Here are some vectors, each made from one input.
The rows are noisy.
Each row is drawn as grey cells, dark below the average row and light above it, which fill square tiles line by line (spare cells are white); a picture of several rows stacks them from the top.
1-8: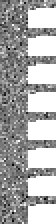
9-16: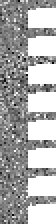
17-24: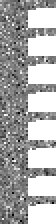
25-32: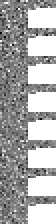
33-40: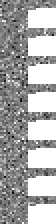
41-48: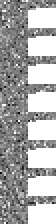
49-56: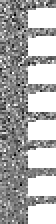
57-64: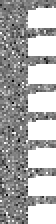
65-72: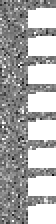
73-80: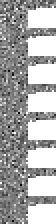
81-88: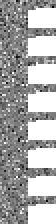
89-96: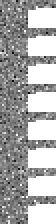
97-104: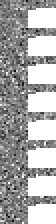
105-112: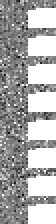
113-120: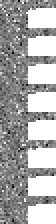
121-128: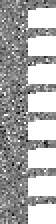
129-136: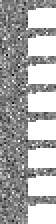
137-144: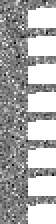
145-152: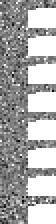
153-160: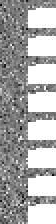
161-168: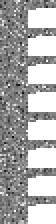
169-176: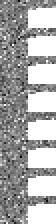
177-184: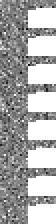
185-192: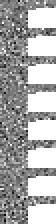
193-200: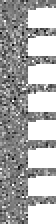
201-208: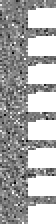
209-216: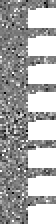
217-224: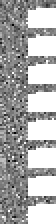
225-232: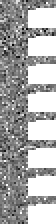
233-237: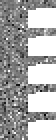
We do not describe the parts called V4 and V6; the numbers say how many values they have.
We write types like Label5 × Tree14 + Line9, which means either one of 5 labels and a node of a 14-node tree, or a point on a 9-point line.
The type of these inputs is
(Bool × V4 × V6 + Line7) × Line7 × Line7.
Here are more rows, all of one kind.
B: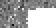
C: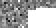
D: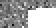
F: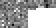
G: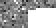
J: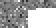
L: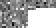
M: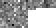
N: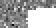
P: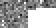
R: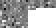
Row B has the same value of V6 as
D, G and M.
